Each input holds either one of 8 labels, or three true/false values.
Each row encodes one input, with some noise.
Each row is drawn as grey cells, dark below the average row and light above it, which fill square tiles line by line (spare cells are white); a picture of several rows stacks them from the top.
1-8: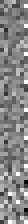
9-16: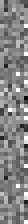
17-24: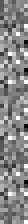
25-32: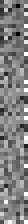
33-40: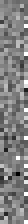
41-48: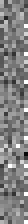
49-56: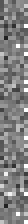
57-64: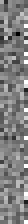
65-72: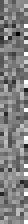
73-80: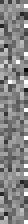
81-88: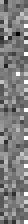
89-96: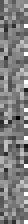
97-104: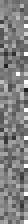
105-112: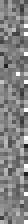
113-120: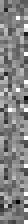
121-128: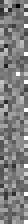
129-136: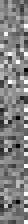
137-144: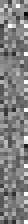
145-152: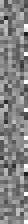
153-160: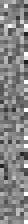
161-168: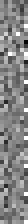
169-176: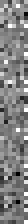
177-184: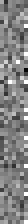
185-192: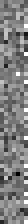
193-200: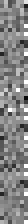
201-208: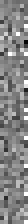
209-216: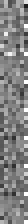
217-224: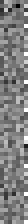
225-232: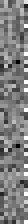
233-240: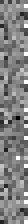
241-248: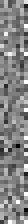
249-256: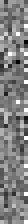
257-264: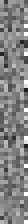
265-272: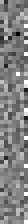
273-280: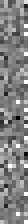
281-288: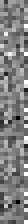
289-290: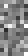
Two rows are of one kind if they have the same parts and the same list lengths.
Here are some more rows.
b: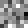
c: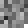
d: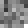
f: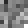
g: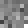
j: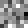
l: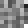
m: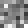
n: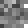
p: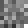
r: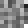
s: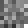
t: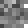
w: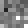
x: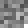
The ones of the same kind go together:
b, j, l, m, n, p, r, s, t
c, d, f, g, w, x

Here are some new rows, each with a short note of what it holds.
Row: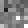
one of 8 labels
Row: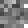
three true/false values
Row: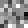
three true/false values
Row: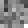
one of 8 labels
